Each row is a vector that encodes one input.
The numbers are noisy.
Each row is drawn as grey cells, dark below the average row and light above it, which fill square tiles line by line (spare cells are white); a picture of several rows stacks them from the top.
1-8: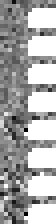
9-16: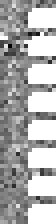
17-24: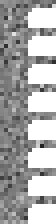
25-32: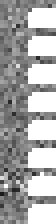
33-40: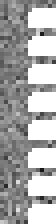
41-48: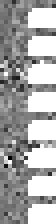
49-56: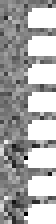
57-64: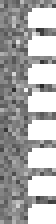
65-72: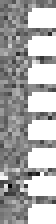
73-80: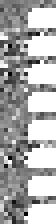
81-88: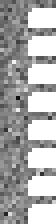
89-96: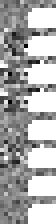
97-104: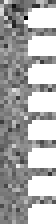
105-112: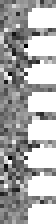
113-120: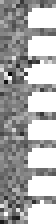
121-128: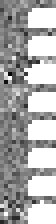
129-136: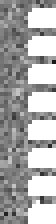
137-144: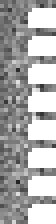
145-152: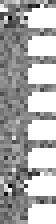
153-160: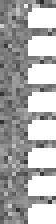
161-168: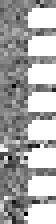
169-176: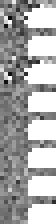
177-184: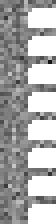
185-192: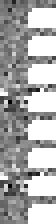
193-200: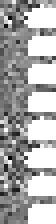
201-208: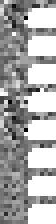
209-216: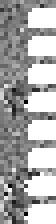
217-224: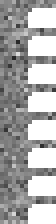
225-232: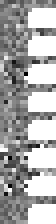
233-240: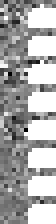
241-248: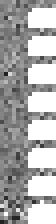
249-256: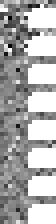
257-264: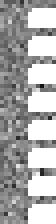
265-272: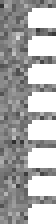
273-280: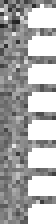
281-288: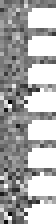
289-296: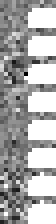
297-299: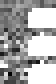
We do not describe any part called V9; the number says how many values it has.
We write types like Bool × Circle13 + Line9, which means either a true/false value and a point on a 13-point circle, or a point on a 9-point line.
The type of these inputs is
Bool × Circle11 × Line6 × V9 + Label4.
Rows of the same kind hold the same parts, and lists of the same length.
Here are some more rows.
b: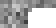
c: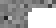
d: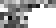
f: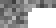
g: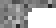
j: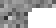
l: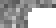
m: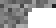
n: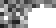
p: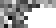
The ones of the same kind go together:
b, c, f, g, j, l, m
d, n, p

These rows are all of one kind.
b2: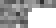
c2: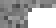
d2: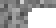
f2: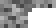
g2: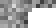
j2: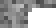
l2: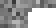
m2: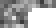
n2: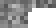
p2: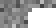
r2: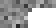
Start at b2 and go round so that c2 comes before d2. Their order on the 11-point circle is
b2, l2, f2, r2, c2, g2, n2, p2, d2, m2, j2.
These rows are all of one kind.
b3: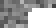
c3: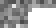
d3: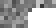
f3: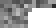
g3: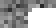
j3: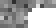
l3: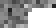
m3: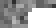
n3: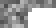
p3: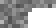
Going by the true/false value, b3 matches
d3, m3 and n3.
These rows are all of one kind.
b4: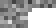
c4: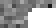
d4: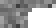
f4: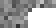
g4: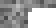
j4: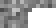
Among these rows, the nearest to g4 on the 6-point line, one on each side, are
d4 and j4.
